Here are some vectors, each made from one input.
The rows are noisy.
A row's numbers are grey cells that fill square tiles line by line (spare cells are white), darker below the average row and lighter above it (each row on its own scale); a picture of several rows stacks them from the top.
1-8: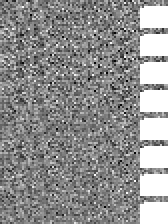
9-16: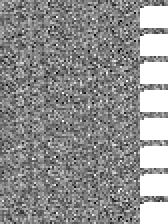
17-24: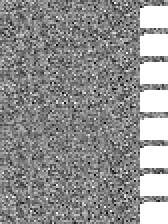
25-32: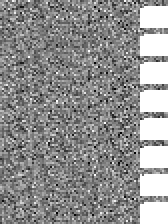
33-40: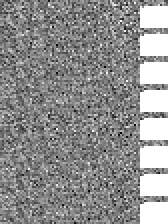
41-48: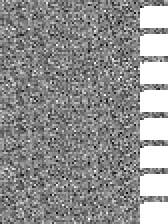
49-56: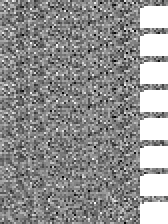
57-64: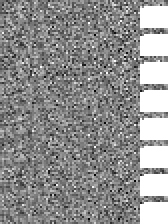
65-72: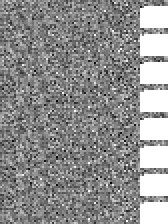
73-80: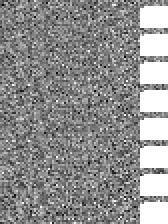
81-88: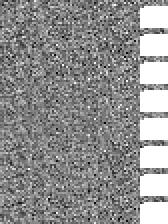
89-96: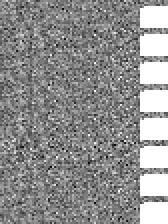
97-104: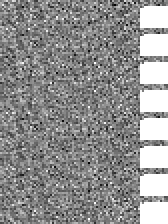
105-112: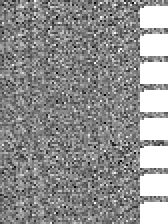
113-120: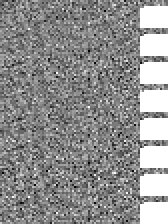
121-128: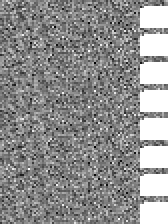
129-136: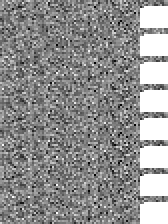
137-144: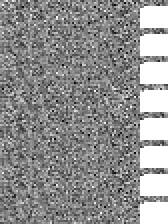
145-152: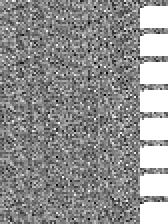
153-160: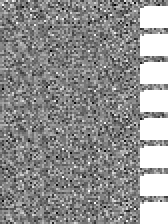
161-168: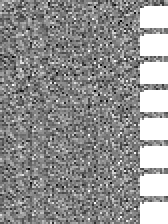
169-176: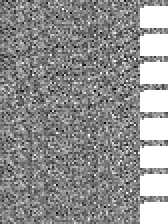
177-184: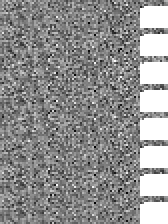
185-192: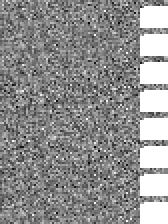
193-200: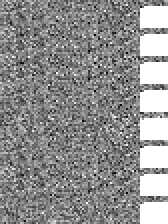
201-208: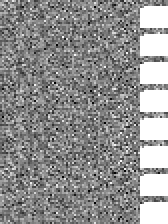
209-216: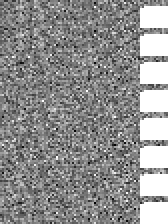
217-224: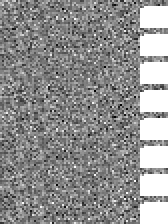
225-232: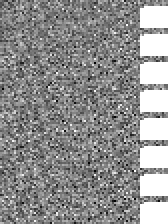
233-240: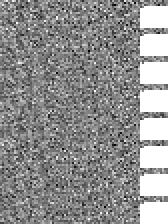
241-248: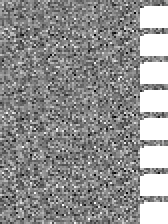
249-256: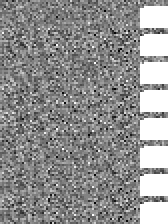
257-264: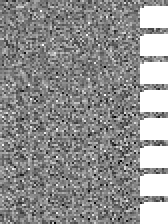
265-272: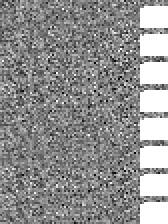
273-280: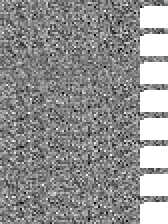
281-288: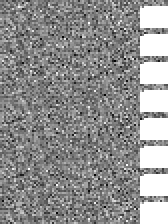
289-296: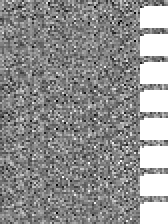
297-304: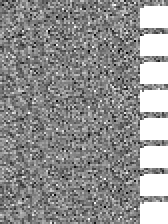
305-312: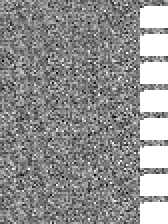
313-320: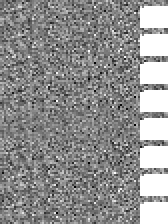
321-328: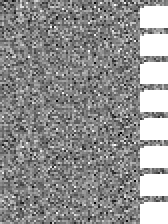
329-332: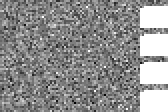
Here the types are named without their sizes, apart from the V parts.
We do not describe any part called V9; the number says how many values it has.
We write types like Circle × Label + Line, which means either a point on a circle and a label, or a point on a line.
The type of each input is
List(Bool × V9).
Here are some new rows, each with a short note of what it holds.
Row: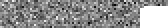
a list of one item
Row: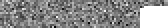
a list of one item
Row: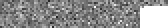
a list of two items
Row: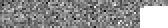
a list of two items
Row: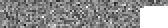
the empty list
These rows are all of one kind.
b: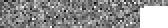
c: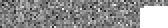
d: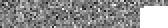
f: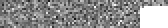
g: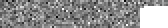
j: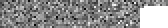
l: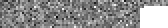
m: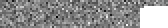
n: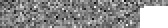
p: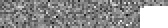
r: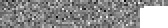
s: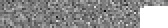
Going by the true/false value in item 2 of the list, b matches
f and p.
